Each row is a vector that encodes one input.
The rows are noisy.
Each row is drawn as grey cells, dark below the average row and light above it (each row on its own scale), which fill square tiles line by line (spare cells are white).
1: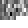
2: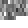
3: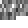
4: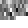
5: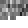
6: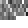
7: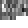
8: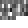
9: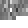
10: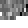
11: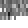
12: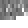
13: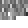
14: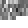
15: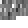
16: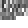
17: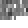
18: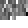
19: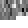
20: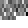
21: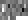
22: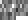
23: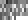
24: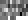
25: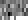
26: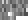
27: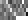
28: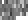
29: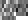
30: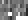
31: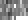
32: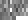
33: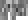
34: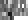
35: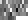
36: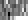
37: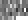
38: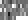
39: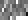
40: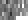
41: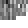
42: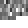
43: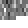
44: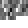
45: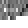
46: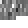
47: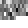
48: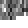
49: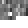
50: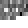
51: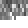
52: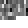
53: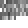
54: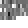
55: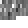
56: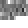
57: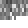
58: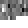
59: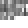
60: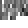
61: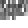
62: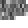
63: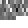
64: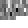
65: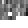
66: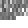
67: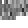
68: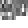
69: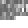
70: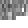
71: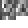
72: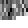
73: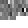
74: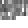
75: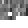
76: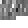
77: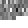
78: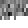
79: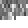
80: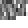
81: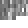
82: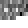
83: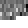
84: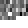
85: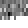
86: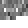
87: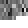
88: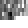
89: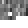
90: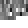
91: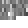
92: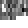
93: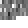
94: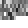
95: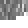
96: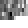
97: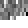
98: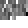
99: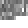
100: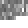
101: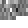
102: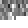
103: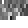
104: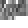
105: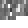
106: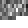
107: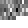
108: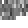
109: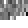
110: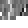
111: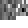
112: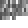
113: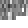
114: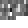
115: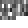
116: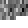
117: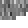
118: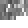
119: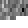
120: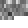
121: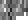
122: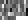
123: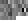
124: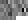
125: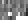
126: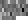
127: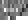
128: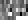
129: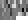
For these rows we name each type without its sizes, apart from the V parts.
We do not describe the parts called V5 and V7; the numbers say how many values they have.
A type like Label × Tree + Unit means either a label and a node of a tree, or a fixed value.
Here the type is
Bool × V5 + (Tree + Unit) × V7.
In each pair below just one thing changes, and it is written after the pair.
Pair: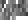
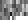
the node of the tree
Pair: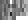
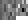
the node of the tree
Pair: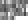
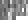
the node of the tree
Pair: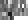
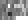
the value of V7
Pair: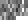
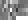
the node of the tree
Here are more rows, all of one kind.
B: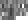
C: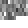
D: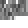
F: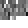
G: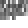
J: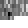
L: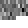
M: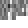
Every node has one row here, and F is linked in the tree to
D and L.
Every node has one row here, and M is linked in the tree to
G.
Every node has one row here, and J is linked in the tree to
B, C and D.
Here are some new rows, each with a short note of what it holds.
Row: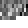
a true/false value and a value of V5
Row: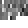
a true/false value and a value of V5
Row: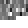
a true/false value and a value of V5
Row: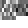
a node of a tree and a value of V7
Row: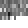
a value of V7
